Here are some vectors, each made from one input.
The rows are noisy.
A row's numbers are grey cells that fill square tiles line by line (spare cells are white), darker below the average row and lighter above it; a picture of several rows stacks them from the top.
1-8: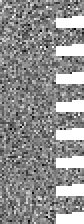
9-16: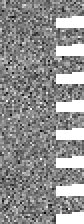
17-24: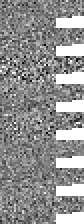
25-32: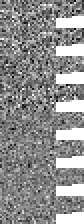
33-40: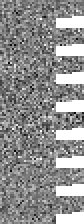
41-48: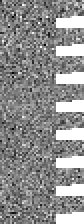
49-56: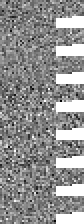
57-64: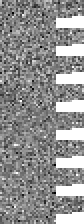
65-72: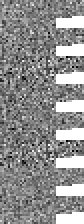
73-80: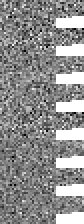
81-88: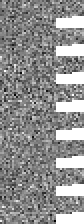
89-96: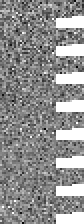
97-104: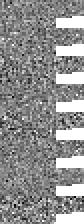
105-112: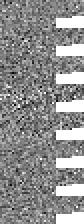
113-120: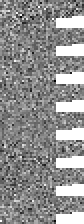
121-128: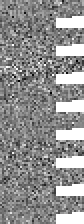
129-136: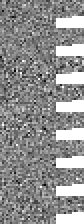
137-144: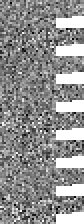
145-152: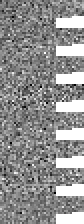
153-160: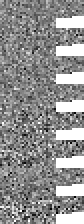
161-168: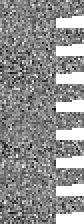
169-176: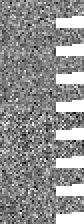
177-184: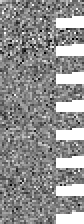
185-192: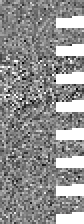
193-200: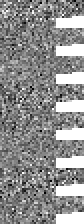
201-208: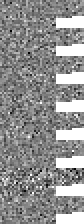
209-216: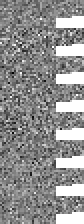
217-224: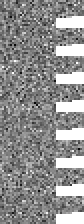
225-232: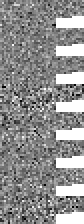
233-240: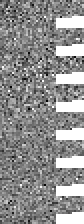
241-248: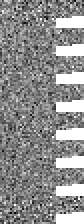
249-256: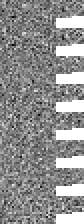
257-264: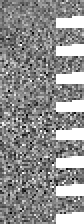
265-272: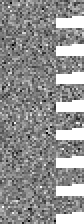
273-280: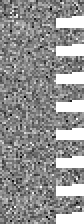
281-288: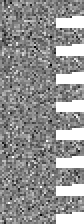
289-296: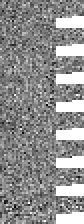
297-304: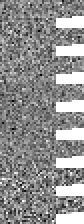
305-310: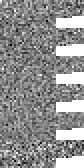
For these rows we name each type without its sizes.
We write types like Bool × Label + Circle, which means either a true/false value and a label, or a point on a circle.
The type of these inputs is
List(Line) × (Tree + Unit).
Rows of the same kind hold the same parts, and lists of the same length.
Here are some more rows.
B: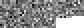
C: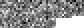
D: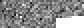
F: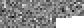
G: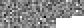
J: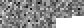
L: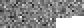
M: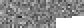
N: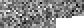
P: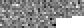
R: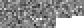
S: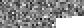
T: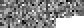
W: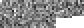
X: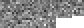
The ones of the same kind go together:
B, S
C, N
D, F
G, P, R
J, M, W
L
T
X

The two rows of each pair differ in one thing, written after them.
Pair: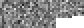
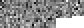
the place on the line in item 1 of the list
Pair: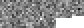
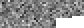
the node of the tree
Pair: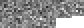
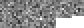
the node of the tree
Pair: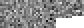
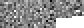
the place on the line in item 1 of the list
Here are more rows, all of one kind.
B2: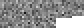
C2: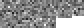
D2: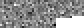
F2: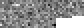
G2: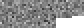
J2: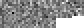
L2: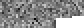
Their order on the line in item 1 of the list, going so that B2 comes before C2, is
D2, B2, L2, C2, F2, G2, J2.
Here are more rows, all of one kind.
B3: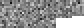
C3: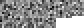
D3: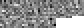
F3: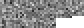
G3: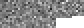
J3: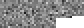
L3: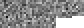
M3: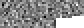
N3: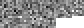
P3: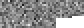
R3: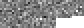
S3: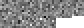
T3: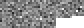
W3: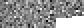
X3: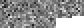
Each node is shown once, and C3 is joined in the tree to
J3.
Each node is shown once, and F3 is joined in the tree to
B3, D3 and L3.
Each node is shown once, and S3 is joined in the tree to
R3.
